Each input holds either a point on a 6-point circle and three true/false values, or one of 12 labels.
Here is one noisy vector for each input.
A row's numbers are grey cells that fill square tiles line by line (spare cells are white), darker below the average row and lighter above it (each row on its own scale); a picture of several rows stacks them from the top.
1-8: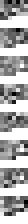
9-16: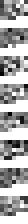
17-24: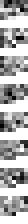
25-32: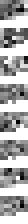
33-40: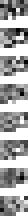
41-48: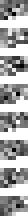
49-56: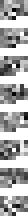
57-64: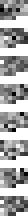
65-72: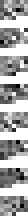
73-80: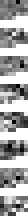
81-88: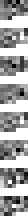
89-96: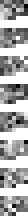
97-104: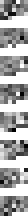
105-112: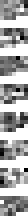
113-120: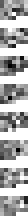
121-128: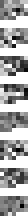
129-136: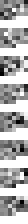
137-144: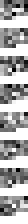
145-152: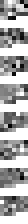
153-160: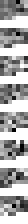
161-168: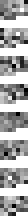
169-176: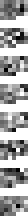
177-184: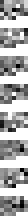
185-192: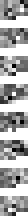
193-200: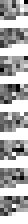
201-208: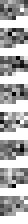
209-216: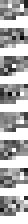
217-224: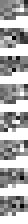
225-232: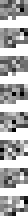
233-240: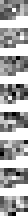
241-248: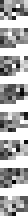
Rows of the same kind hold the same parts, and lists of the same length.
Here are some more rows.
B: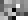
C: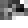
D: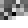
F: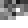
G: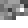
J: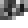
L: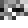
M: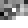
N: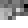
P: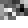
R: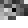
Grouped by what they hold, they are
B, G, L, M
C, D, F, J, N, P, R

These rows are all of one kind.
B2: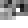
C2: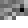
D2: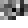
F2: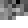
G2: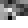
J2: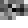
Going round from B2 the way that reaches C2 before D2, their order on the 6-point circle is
B2, C2, D2, J2, G2, F2.
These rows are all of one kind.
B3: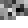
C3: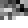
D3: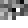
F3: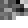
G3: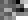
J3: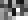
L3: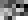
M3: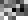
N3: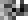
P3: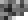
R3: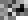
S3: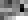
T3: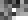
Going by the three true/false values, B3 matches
C3, M3, N3 and R3.
